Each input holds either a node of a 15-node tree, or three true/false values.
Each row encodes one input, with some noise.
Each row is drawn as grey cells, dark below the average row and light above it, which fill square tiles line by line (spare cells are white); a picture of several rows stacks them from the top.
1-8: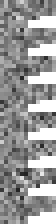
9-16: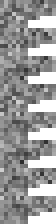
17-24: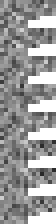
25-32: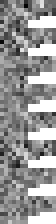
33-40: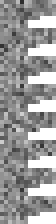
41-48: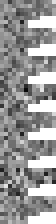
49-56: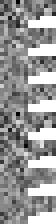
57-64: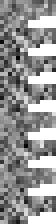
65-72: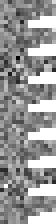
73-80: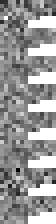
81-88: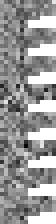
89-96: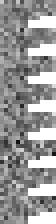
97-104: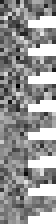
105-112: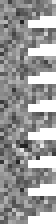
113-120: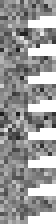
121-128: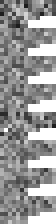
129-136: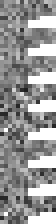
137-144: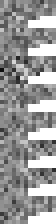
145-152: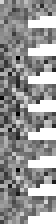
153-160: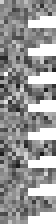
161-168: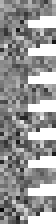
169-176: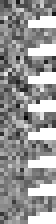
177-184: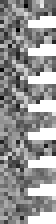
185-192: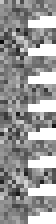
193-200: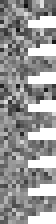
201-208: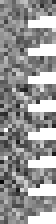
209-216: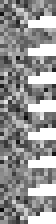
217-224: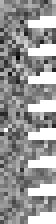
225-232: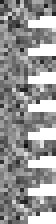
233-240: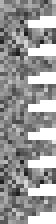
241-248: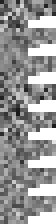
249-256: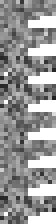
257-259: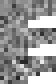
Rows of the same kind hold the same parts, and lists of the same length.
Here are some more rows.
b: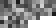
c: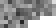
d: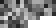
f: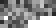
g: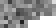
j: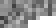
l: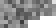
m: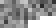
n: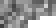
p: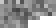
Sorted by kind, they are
b, d, f
c, g, j, l, m, n, p

